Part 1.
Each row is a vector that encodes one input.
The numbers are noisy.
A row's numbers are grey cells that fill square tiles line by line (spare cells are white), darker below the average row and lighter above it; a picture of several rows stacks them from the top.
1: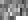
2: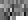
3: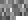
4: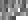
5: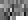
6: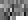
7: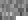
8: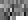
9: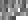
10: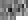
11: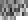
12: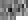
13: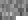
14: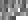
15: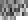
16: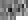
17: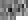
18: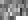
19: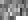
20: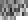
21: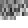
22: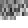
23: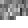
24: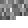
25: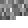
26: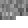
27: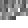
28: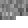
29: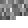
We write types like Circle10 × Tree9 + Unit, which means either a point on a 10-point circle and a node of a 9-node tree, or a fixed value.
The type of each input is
Tree7.
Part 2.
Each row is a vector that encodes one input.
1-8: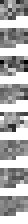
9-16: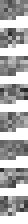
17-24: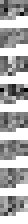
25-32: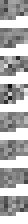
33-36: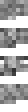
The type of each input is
Line7.
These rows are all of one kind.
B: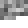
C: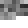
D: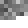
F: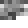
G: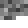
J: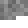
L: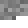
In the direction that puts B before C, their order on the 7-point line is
D, G, F, L, J, B, C.
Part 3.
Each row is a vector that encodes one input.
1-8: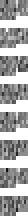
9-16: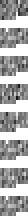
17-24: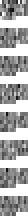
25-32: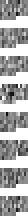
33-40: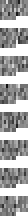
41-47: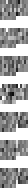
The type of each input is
Circle8 + Unit.
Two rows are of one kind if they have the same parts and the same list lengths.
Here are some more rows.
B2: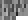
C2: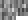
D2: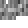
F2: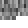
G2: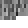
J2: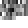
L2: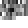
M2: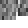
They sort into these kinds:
B2, C2, D2, F2, G2, M2
J2, L2

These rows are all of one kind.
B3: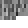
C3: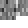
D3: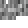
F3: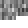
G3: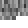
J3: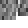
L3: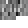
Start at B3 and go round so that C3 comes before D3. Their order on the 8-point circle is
B3, G3, C3, J3, F3, D3, L3.
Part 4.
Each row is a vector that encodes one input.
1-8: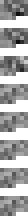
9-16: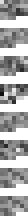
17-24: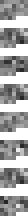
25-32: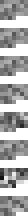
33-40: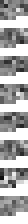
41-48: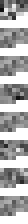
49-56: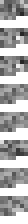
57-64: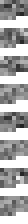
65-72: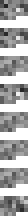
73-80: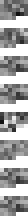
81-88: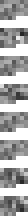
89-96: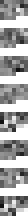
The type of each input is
Bool × Bool × Bool + Unit.
